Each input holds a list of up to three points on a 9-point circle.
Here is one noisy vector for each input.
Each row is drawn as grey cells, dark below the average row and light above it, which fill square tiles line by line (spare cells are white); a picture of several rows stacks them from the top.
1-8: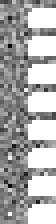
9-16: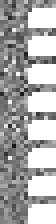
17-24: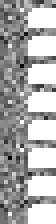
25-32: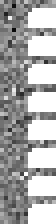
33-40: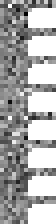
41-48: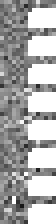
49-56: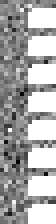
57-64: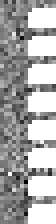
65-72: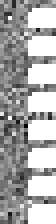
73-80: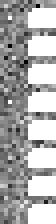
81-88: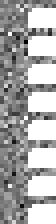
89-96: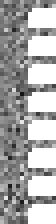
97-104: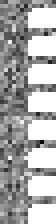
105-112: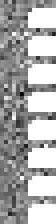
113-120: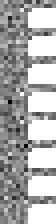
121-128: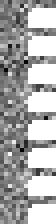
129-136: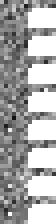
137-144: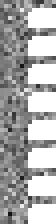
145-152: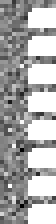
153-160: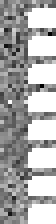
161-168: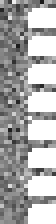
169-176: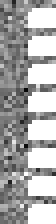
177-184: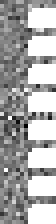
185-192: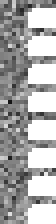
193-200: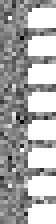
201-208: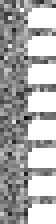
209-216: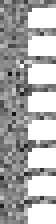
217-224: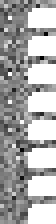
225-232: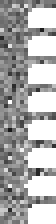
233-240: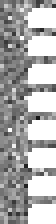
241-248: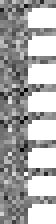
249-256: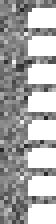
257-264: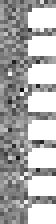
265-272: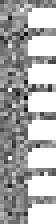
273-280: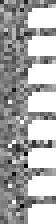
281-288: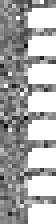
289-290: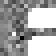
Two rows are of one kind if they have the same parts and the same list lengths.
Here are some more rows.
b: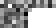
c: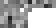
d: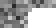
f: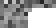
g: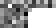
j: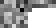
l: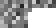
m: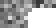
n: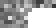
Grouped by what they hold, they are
b, g
c, l
d, m, n
f, j

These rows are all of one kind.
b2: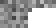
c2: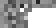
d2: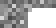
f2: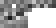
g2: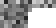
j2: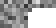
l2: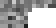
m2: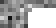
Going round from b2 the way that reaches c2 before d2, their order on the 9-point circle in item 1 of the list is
b2, g2, j2, f2, l2, c2, m2, d2.
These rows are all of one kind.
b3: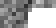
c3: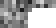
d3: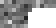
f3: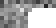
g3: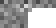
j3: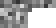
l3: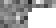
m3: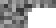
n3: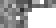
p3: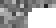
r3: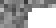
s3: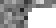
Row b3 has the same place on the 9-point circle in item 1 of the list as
c3, l3, n3 and s3.
